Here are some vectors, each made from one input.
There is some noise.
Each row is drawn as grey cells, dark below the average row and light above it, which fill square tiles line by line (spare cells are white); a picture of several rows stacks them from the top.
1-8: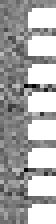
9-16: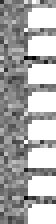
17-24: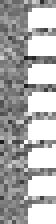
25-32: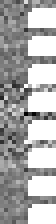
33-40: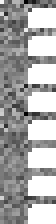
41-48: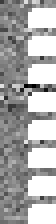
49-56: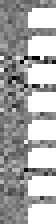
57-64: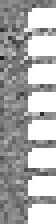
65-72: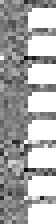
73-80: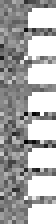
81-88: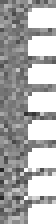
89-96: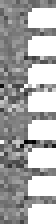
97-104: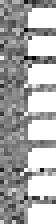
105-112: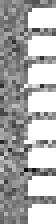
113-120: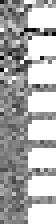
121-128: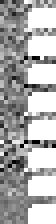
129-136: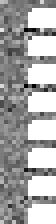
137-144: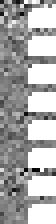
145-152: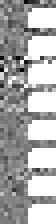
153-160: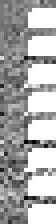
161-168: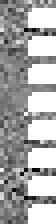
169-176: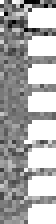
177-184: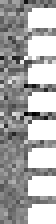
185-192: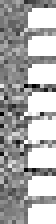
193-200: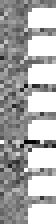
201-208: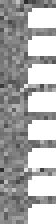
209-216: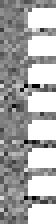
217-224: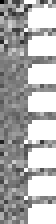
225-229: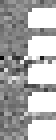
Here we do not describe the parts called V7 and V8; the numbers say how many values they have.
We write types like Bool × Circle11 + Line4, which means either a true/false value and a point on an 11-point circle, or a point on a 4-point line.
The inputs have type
List3(Line6) × V7 × V8.
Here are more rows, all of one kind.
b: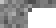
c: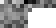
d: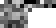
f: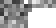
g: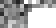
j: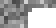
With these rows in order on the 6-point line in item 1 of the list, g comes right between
b and c.
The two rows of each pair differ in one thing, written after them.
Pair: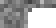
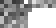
the value of V8
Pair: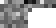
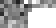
the value of V7
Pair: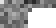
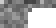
the value of V7
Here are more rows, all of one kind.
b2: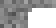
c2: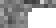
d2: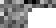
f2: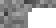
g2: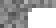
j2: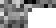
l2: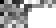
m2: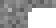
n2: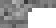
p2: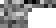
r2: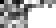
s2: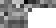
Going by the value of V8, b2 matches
c2, g2 and r2.
